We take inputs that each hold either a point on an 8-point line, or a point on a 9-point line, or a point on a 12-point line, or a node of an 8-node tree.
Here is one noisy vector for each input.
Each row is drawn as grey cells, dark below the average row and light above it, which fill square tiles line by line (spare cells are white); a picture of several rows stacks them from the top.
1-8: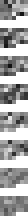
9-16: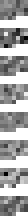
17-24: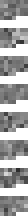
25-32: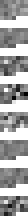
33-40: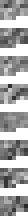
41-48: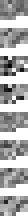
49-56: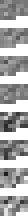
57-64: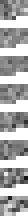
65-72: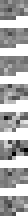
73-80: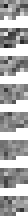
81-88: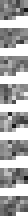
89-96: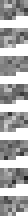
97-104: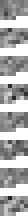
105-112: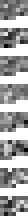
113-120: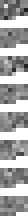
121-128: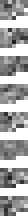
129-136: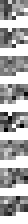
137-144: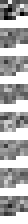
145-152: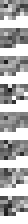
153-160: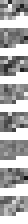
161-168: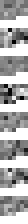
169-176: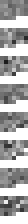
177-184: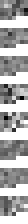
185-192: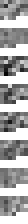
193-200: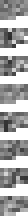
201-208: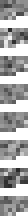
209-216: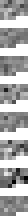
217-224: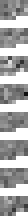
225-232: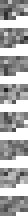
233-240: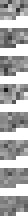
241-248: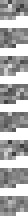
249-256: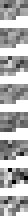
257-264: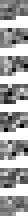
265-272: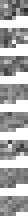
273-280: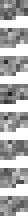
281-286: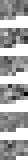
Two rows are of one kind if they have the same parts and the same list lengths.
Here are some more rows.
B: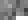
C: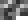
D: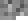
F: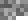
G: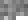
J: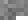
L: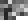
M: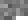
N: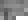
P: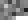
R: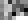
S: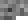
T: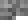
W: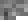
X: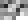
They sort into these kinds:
B, C, G, J, S, T
D, L, N, W, X
F, P
M, R

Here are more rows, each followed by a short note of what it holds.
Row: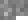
a point on a 9-point line
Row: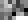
a point on a 12-point line
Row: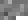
a point on a 12-point line
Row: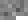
a point on an 8-point line
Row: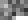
a point on a 9-point line
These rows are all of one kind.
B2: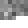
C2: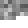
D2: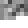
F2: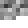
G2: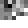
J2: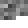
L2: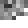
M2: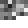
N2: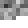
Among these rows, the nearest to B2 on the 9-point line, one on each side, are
J2 and L2.
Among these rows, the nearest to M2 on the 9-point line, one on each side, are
C2 and L2.
